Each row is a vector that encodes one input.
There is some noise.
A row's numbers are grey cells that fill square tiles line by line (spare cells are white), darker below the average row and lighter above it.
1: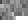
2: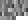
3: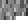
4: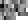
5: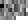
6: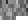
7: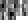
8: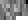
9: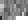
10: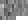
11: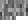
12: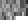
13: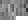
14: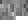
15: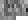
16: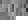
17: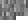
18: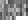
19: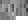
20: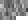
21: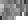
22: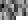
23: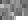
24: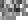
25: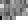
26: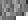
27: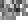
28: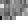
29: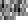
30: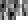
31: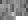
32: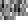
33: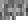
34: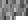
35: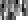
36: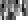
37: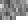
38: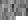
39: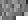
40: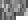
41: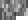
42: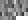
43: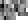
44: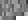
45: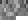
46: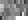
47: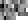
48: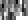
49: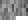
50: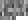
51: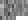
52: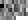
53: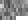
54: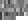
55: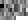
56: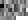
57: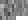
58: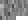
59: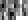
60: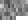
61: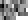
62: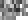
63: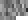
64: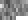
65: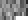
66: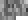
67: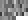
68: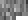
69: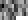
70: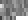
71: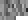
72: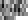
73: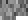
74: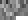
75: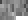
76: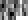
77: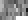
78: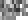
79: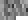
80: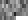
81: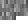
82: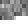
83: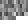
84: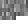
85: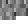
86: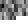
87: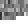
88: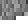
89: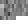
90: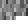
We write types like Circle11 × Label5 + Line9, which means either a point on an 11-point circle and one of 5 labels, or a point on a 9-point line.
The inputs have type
Line6 × Line9 + Line7.
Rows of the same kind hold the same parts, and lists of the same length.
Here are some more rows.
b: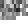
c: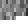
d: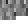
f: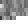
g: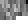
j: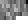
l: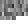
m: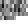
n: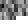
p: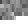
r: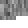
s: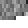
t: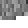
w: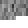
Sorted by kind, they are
b, m, n
c, d, f, g, j, l, p, r, s, t, w

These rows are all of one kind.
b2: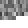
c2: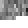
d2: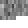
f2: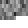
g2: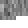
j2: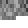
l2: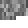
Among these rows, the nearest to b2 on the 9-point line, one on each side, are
j2 and l2.
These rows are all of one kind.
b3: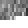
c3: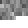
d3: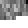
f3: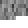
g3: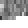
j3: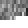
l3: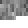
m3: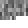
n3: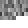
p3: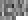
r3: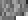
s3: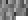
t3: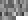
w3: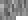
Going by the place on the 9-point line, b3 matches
g3, j3 and m3.
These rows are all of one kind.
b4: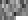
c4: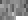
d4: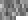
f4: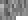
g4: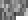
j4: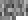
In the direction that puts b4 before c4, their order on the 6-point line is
g4, b4, c4, f4, d4, j4.
